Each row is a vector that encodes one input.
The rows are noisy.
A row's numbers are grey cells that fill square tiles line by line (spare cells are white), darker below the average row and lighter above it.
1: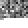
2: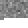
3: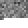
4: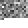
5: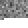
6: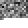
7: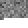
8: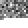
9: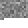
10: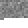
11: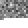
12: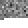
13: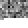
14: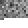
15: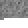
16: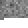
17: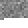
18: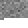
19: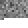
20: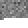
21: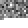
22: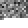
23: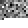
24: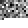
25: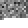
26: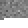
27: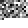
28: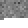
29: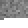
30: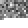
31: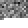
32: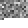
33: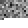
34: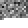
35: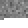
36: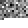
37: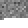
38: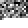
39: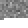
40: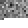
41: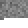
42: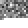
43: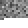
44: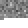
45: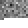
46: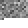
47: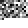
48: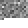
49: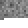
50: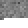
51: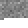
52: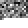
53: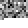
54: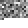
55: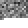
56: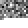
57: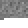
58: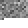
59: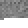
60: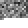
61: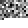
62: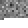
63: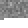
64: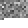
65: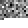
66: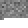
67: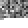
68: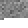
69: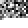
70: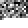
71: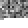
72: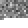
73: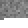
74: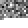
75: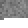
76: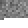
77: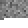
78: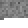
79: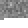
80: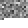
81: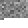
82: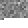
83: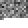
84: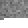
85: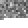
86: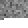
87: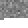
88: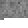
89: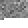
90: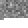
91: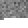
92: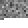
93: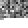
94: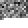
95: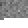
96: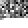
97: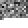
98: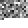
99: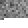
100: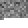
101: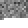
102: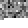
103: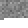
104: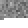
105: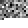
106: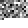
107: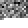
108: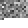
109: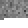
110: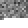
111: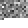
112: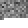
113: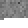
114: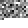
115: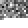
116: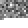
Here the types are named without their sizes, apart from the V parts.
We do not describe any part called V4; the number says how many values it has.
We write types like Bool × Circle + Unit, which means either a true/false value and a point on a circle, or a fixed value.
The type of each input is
List(Line × V4).
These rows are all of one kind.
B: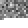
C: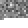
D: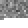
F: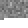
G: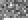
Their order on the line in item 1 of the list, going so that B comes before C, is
D, B, G, C, F.
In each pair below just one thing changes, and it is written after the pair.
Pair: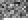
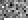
the place on the line in item 2 of the list
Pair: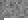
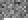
the place on the line in item 1 of the list
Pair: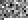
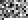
the value of V4 in item 2 of the list
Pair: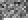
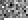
the place on the line in item 2 of the list
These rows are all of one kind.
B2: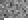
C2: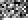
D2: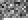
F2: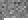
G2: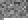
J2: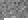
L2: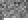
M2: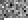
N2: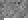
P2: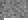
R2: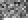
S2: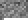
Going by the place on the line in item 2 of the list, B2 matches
P2 and R2.
